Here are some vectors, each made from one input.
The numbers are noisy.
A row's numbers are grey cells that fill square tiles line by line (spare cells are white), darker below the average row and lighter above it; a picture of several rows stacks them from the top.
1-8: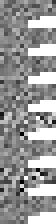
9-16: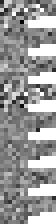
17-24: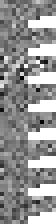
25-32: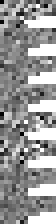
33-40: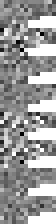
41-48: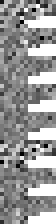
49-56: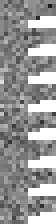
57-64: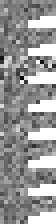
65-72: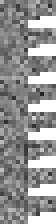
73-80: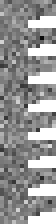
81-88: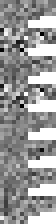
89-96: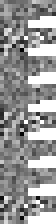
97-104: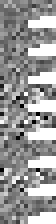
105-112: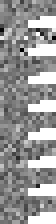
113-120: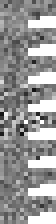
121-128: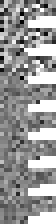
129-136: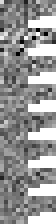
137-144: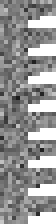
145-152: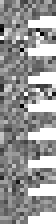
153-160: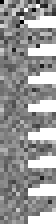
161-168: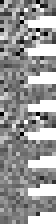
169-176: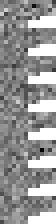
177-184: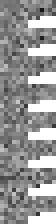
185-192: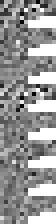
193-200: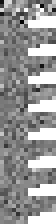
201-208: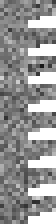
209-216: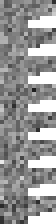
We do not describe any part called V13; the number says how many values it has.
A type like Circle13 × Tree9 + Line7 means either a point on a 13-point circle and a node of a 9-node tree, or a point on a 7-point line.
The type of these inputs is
(Bool × Bool × Bool × Bool + Unit) × V13 + Line11.
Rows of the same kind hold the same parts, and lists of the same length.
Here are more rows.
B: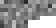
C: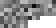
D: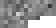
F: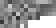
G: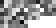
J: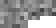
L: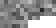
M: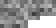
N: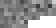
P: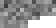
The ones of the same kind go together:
B, C, D, F, J, L, M, P
G
N

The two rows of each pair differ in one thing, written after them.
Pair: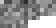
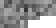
one of the four true/false values
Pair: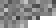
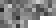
the value of V13
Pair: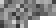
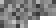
one of the four true/false values
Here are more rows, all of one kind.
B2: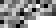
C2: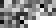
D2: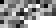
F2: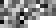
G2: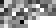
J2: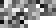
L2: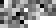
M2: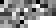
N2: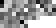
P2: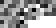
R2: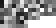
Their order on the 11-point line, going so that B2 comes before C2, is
B2, D2, P2, M2, F2, R2, G2, J2, L2, C2, N2.
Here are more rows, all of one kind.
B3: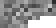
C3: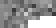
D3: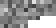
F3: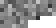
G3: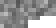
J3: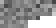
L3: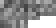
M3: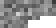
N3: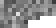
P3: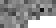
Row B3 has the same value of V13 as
J3, M3 and N3.
